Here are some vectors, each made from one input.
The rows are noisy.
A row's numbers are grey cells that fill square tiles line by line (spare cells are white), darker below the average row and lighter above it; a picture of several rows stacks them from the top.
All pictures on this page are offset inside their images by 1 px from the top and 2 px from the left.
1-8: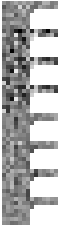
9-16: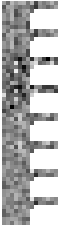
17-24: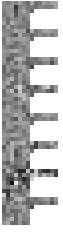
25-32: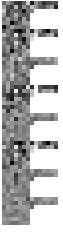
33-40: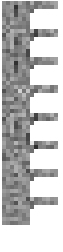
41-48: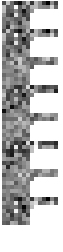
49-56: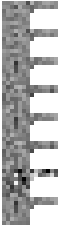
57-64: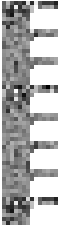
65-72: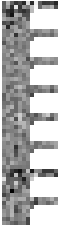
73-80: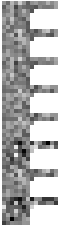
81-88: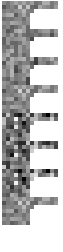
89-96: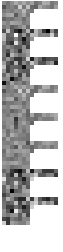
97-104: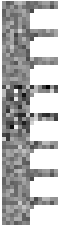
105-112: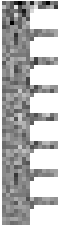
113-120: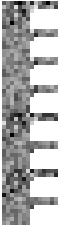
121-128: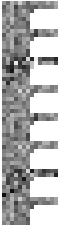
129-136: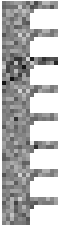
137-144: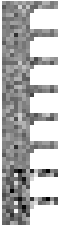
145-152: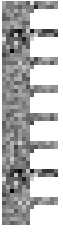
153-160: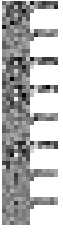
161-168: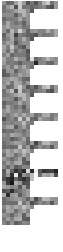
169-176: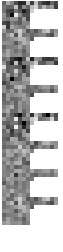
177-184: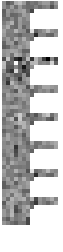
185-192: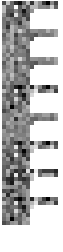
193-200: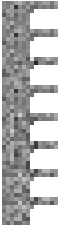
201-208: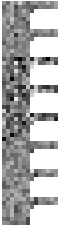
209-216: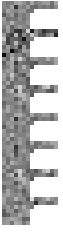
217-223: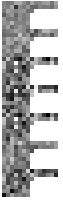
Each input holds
either a point on a 7-point line, or a node of a 10-node tree.
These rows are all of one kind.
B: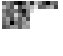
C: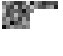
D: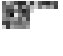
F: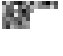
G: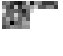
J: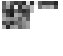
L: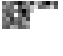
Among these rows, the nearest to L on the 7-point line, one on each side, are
B and F.
